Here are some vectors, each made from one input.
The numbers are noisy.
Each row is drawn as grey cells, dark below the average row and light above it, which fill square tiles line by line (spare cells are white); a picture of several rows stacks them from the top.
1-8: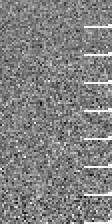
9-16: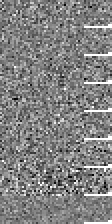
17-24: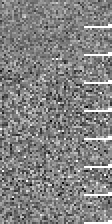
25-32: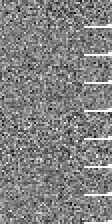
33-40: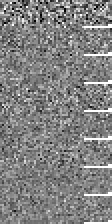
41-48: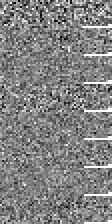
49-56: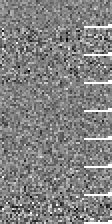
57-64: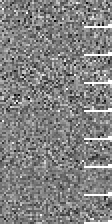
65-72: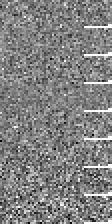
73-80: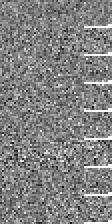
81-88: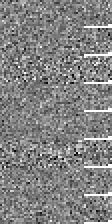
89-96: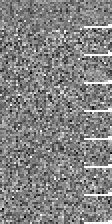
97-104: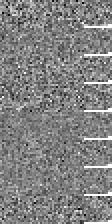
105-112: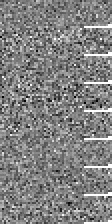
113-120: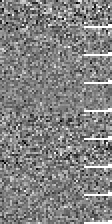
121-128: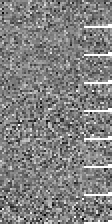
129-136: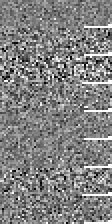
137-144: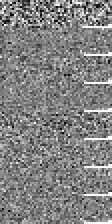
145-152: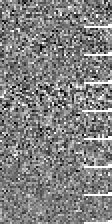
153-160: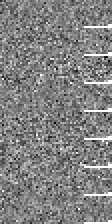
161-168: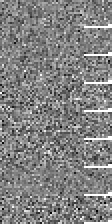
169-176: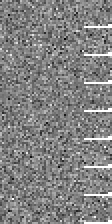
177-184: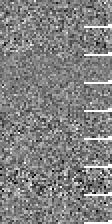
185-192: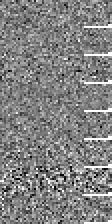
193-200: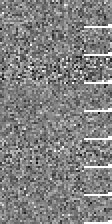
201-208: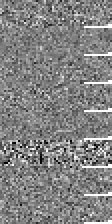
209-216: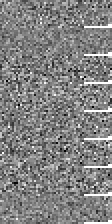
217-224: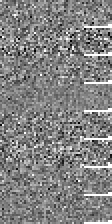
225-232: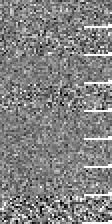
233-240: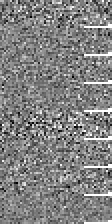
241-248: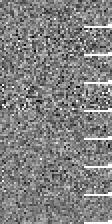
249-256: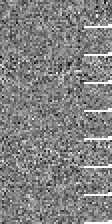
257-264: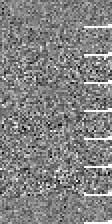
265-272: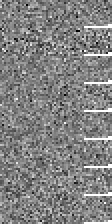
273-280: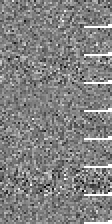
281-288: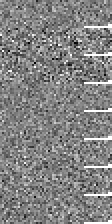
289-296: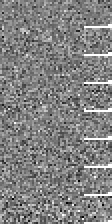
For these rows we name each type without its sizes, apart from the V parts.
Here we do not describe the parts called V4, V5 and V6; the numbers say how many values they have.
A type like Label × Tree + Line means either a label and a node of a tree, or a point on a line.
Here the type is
(Circle + Tree × Tree × V4) × (Unit + V5 × V6) + Unit.
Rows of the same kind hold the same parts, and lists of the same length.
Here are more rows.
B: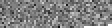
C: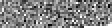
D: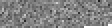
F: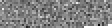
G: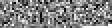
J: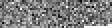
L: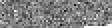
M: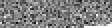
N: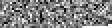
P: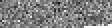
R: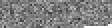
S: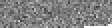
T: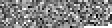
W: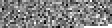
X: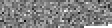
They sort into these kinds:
B, J, M, P, R, S, W
C, D, X
F, T
G, N
L

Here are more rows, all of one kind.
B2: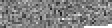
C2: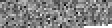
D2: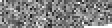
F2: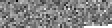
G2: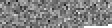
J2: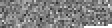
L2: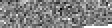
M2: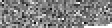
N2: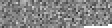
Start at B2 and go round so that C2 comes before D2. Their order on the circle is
B2, J2, N2, C2, G2, F2, D2, M2, L2.
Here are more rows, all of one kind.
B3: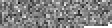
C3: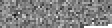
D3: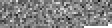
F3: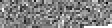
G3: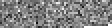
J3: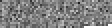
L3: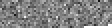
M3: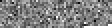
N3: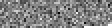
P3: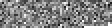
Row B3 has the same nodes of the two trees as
D3, F3 and J3.
